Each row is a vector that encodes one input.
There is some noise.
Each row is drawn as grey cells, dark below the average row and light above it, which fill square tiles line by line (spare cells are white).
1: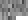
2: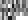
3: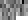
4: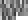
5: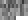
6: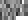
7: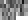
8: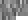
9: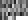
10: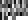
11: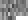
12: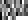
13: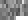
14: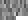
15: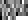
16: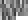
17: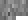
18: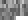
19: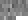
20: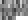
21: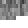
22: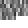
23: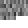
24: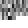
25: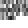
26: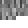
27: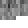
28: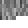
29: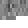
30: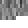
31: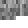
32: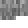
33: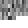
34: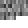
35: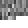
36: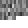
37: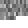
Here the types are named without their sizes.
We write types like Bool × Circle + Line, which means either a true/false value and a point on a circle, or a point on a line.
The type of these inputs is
Bool × Line.
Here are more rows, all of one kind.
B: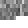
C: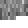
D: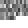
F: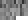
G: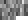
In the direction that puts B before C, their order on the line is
B, D, F, G, C.
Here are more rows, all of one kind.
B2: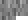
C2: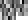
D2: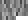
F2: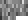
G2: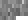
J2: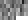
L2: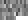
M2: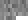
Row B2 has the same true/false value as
F2 and G2.
